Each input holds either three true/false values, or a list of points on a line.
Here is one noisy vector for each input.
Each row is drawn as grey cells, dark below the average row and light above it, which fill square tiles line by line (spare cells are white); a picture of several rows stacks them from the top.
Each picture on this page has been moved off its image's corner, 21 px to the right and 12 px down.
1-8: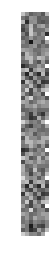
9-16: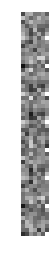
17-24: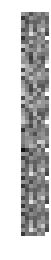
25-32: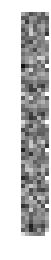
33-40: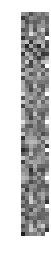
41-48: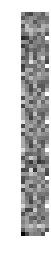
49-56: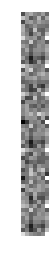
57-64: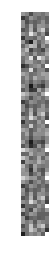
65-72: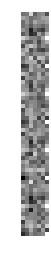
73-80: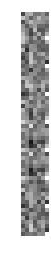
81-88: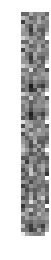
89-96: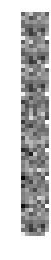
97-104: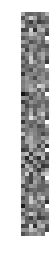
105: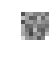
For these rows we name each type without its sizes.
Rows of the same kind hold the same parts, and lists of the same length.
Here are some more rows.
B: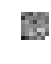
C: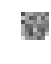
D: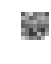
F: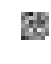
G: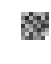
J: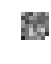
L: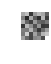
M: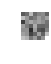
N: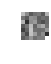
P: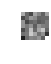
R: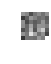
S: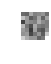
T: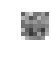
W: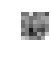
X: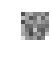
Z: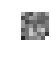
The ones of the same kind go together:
B, F
C, D, M, S, T, W, X
G, L
J, N, P, R, Z

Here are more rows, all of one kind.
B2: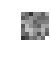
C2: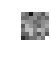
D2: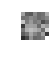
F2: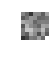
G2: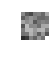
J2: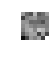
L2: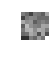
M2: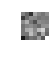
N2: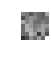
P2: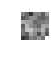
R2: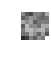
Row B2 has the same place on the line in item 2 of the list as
F2, M2 and P2.
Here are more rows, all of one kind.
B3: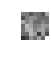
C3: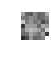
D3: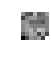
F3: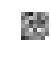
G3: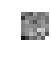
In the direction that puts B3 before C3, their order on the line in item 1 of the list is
F3, D3, G3, B3, C3.
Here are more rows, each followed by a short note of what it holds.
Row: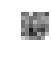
three true/false values
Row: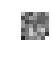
a list of one item
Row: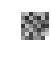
the empty list
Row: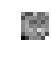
a list of two items
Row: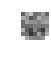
three true/false values
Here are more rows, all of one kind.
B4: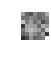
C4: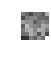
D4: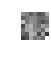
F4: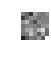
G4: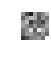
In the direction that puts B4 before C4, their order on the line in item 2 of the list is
G4, F4, B4, C4, D4.
